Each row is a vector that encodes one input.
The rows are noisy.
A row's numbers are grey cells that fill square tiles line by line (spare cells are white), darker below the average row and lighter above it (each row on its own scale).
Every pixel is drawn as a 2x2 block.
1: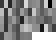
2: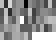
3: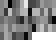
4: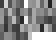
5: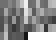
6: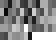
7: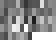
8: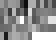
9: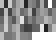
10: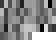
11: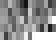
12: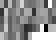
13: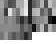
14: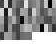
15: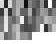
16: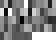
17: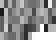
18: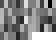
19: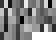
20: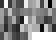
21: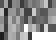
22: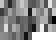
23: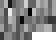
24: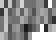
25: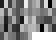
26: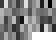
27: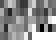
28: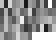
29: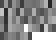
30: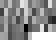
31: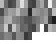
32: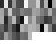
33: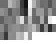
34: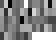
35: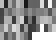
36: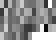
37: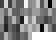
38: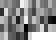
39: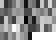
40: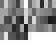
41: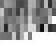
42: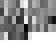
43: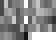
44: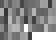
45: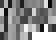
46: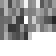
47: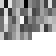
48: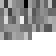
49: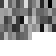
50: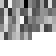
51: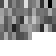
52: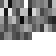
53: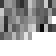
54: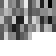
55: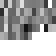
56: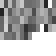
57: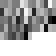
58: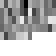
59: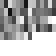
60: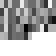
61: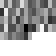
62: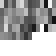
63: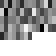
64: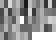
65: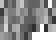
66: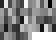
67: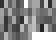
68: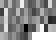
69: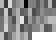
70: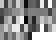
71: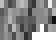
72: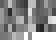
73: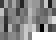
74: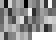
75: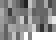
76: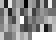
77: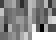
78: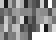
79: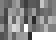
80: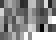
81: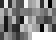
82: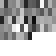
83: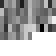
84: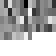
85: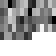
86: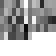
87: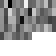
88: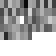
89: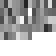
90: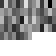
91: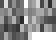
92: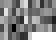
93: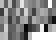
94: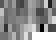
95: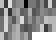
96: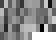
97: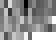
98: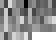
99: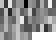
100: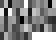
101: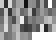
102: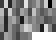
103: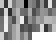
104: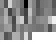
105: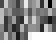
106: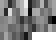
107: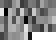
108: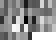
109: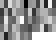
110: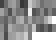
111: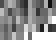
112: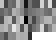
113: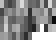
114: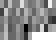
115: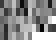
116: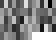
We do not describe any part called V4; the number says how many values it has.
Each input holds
a true/false value, together with either a point on an 8-point line, or a value of V4.
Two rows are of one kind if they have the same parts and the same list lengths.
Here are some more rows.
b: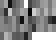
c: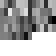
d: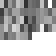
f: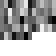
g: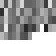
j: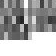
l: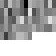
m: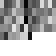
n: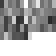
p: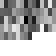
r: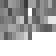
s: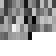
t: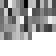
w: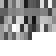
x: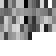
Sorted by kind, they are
b, c, d, f, m, p, s, w, x
g, j, l, n, r, t

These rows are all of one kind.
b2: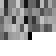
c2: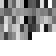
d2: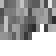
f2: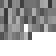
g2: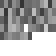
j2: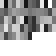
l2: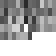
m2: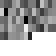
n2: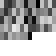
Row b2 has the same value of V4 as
c2, j2 and m2.
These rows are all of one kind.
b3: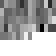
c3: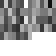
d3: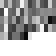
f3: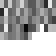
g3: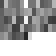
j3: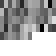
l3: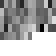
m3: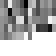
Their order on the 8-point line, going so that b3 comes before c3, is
f3, d3, b3, m3, l3, g3, j3, c3.
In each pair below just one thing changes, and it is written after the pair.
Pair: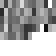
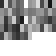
the place on the 8-point line
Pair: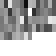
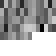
the place on the 8-point line
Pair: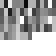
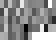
the true/false value
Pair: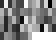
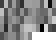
the true/false value
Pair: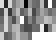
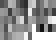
the place on the 8-point line
